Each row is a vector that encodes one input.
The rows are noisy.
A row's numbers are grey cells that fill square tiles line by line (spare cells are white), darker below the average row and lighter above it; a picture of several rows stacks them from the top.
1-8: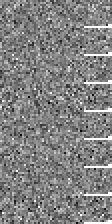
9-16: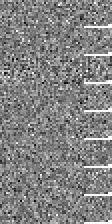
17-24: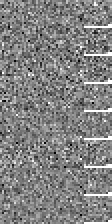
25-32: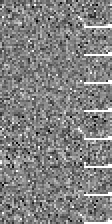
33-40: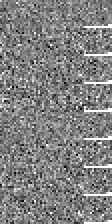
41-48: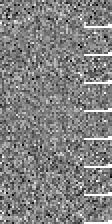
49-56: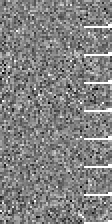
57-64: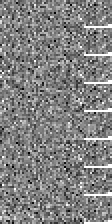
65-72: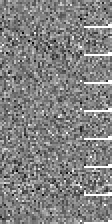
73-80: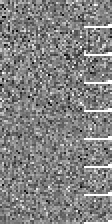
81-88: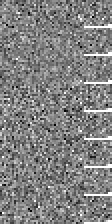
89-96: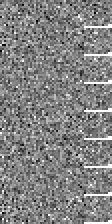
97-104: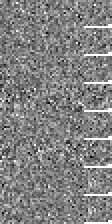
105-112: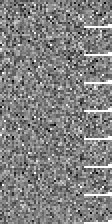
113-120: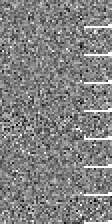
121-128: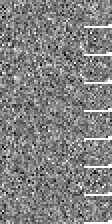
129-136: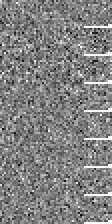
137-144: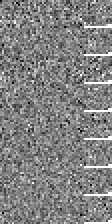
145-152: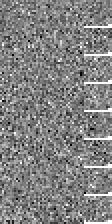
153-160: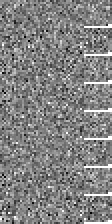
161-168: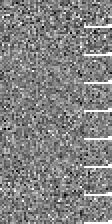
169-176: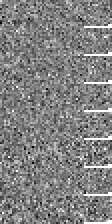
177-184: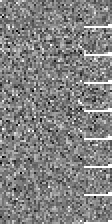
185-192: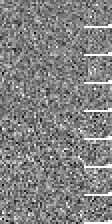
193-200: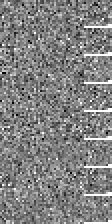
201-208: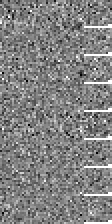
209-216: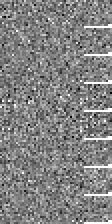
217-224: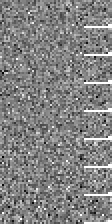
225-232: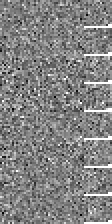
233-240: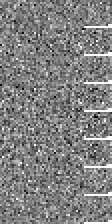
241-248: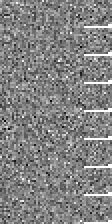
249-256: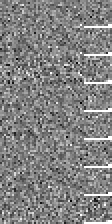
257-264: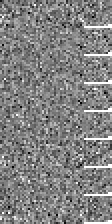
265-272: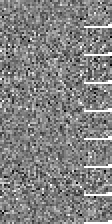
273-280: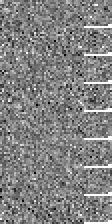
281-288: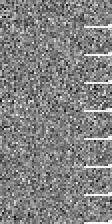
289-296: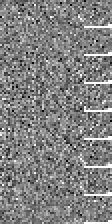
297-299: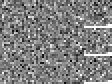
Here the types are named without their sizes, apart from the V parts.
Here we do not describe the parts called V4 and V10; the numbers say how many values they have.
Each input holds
a value of V10, together with either a point on a circle and a value of V4, or a point on a line and a node of a tree.
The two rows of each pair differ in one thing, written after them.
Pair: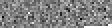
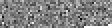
the value of V4
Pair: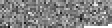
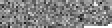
the place on the circle
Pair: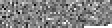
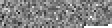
the value of V10
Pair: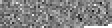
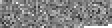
the place on the circle
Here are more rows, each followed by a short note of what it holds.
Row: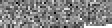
a point on a line, a node of a tree and a value of V10
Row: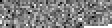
a point on a line, a node of a tree and a value of V10
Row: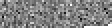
a point on a circle, a value of V4 and a value of V10
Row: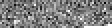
a point on a line, a node of a tree and a value of V10
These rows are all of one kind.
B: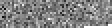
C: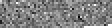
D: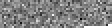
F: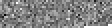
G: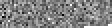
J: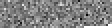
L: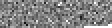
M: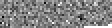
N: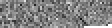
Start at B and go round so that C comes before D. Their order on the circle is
B, F, C, G, M, N, L, J, D.
